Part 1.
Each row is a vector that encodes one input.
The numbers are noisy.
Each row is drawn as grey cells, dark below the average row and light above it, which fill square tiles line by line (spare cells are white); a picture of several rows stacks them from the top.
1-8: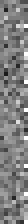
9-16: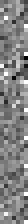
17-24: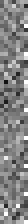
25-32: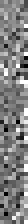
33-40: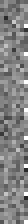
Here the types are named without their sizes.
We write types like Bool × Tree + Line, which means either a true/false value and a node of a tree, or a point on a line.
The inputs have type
(Bool × Bool × Bool + Unit) × Line.
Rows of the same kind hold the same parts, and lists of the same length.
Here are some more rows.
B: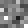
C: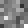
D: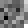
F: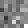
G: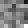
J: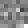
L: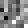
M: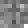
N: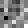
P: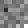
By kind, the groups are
B, C, D, F, J, L, N, P
G, M

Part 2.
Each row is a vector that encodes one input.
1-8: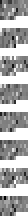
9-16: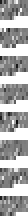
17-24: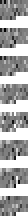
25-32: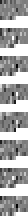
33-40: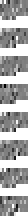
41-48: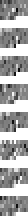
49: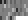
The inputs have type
Bool × Tree7.
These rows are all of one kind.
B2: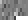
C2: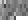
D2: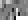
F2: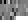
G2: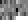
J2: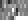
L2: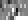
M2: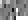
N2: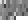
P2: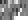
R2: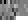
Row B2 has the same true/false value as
C2, D2, M2 and N2.
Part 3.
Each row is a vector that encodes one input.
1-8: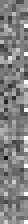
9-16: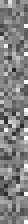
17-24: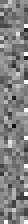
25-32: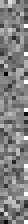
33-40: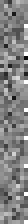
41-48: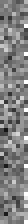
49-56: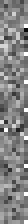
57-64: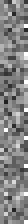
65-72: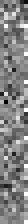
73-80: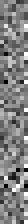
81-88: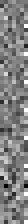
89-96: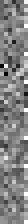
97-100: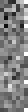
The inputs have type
Bool × Bool × Bool + Tree7.
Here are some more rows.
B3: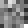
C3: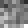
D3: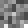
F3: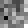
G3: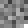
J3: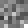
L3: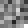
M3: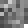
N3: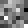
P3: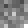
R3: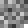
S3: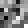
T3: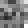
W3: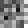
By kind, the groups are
B3, M3, N3, R3, S3
C3, D3, F3, G3, J3, L3, P3, T3, W3

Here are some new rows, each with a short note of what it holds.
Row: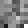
a node of a 7-node tree
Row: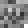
three true/false values
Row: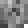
a node of a 7-node tree
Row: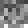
three true/false values
